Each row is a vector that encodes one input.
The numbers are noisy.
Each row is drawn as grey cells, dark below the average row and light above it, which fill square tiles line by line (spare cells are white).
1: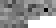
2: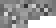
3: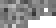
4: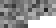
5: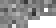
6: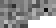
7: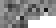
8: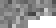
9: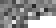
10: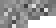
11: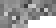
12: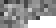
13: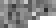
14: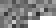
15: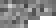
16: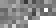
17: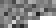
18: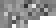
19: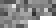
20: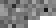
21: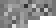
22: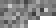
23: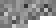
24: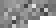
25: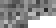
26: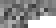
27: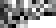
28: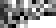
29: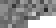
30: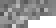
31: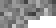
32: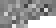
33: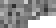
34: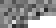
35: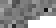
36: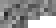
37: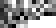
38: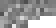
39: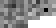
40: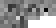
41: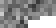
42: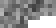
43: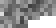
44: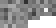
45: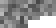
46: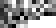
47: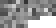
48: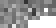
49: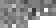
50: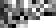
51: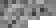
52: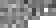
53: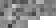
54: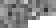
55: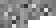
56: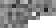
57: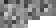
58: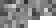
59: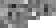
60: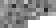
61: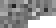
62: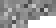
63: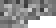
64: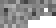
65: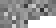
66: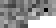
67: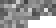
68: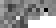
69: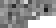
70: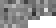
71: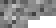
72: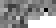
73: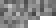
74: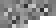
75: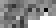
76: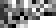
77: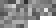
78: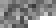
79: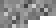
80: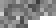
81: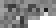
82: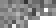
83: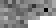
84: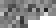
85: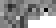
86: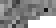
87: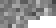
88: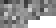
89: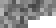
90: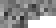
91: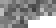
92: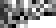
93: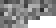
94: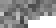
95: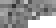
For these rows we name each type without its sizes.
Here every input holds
either a fixed value, or a node of a tree and a true/false value.
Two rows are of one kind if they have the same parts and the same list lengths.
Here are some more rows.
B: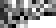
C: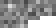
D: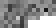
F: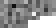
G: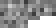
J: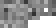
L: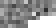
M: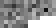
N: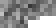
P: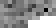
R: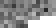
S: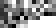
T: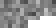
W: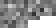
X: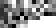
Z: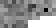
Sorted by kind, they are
B, S, X
C, D, F, G, J, L, M, N, P, R, T, W, Z

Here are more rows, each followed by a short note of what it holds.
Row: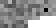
a node of a tree and a true/false value
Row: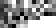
a fixed value
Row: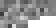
a node of a tree and a true/false value
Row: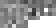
a node of a tree and a true/false value
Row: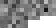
a node of a tree and a true/false value
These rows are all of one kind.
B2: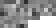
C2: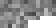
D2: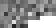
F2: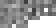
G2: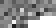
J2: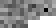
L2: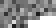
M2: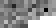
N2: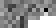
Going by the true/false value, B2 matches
C2 and F2.
